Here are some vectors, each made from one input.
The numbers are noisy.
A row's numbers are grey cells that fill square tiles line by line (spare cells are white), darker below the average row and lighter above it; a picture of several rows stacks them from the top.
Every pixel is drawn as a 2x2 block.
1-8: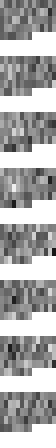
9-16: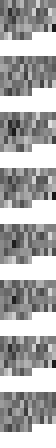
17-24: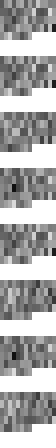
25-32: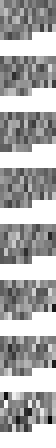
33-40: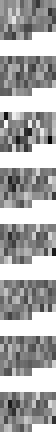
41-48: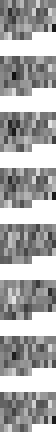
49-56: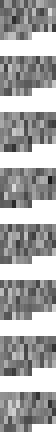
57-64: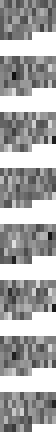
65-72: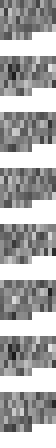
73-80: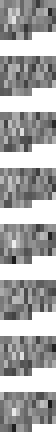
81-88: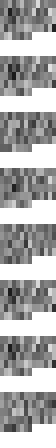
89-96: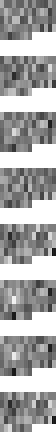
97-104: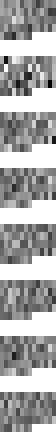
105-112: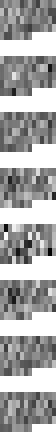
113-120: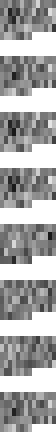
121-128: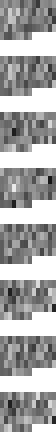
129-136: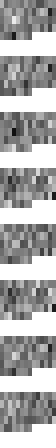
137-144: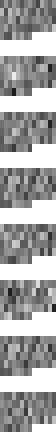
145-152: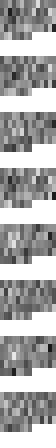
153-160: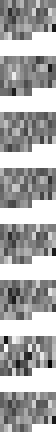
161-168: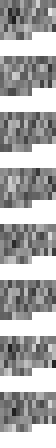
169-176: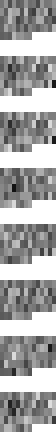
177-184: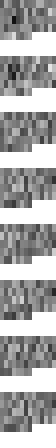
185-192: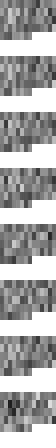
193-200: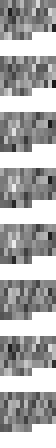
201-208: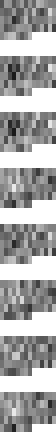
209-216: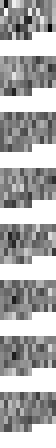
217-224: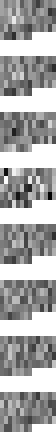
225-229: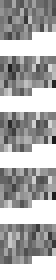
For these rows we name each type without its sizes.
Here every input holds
a list of points on a line.
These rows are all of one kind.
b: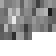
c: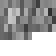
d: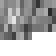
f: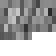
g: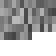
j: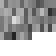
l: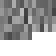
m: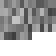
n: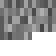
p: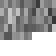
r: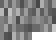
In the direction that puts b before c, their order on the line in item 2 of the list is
n, f, b, c, d, p, j, m, g, r, l.
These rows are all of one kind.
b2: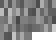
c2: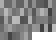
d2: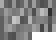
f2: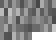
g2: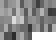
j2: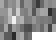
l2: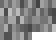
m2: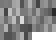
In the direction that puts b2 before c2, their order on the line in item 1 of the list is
b2, f2, l2, m2, j2, g2, d2, c2.
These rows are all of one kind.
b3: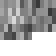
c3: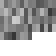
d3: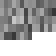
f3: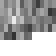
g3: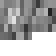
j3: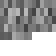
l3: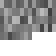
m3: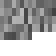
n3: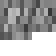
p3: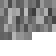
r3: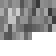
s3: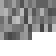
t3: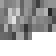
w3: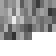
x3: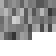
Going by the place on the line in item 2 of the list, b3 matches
c3, f3, w3 and x3.
